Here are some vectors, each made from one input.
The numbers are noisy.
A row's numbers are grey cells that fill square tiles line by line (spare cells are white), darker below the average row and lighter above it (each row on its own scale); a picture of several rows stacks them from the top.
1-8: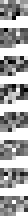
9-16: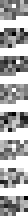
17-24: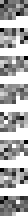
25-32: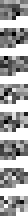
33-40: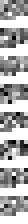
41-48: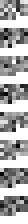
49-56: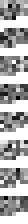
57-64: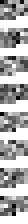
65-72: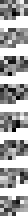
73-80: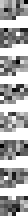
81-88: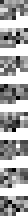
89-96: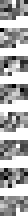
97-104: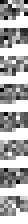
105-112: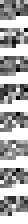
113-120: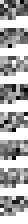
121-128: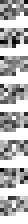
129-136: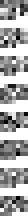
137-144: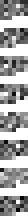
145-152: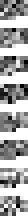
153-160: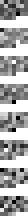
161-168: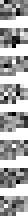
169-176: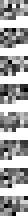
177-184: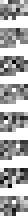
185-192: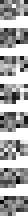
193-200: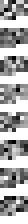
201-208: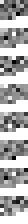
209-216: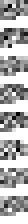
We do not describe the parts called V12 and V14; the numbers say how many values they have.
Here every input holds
a true/false value, together with either a point on a 6-point circle, or a value of V12 and a value of V14.
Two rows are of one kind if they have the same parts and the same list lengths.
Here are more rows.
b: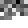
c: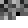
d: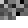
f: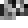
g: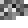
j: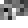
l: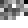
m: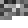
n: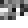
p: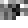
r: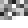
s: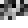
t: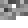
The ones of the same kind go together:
b, g, n
c, d, f, j, l, m, p, r, s, t

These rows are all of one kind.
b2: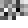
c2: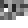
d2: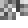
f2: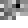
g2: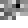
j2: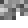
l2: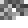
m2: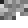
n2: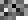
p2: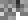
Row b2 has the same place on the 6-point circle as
d2, l2 and n2.
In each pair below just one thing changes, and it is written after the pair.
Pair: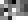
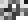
the true/false value
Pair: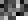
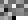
the true/false value
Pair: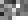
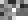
the value of V12
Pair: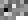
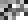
the value of V14
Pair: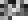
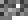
the value of V14
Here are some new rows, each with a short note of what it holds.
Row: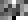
a true/false value, a value of V12 and a value of V14
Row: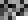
a true/false value, a value of V12 and a value of V14
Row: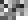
a point on a 6-point circle and a true/false value
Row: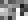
a point on a 6-point circle and a true/false value
